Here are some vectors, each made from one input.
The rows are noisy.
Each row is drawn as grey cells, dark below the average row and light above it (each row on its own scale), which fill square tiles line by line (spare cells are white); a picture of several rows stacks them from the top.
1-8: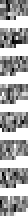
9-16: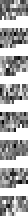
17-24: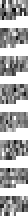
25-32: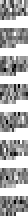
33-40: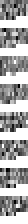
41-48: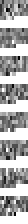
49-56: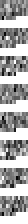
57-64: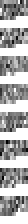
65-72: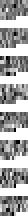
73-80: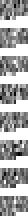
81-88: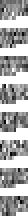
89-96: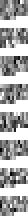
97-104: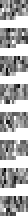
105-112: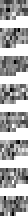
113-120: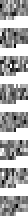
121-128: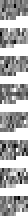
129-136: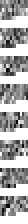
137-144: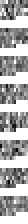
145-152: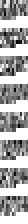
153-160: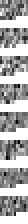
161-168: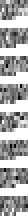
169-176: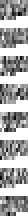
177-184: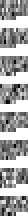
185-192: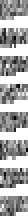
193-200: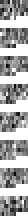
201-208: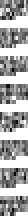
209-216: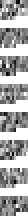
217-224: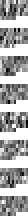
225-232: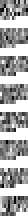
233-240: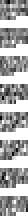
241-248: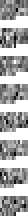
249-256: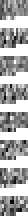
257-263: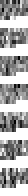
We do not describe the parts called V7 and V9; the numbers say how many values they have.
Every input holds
a value of V9, together with either a point on an 8-point circle and a value of V7, or one of 12 labels.
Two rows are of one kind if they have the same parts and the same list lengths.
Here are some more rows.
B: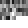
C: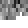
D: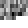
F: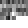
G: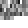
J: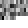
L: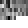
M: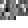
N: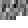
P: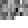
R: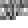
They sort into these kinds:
B, C, F, L, N
D, G, J, M, P, R

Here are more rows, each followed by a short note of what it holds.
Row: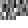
a point on an 8-point circle, a value of V7 and a value of V9
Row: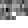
a point on an 8-point circle, a value of V7 and a value of V9
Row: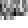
one of 12 labels and a value of V9
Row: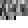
a point on an 8-point circle, a value of V7 and a value of V9
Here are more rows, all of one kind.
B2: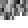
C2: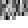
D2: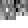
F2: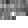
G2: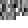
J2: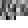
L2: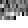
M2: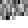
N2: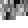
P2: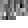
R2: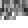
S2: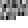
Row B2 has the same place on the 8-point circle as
G2, P2 and S2.
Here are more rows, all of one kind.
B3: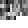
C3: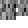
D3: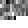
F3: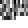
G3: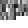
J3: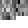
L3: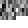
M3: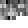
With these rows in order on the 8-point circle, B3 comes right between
C3 and G3.
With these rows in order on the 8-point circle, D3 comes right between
F3 and J3.
